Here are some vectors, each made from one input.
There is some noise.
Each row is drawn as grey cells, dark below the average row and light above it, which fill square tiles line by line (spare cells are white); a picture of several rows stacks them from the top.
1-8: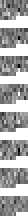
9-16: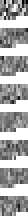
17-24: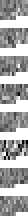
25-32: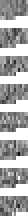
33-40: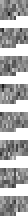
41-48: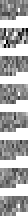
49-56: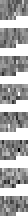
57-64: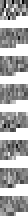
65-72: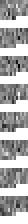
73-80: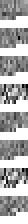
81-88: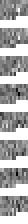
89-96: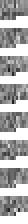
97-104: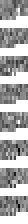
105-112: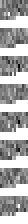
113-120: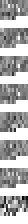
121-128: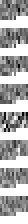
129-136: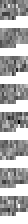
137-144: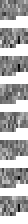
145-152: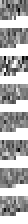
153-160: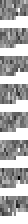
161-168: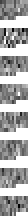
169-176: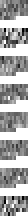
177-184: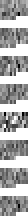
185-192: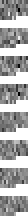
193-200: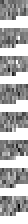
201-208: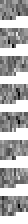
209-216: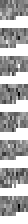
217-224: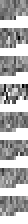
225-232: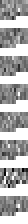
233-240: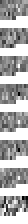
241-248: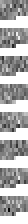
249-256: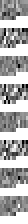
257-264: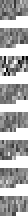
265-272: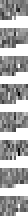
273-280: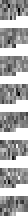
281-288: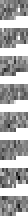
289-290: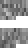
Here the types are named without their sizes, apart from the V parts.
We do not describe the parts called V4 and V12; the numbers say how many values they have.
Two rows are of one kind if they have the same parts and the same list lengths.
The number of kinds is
3.
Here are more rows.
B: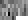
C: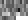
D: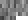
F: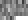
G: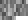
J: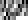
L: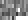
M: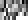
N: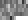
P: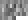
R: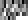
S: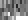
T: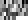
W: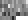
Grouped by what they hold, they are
B, D, L, P, W
C, F, G, N, S
J, M, R, T

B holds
a point on a circle, a true/false value and a value of V12.
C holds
a point on each of two circles and a true/false value.
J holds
a value of V4.
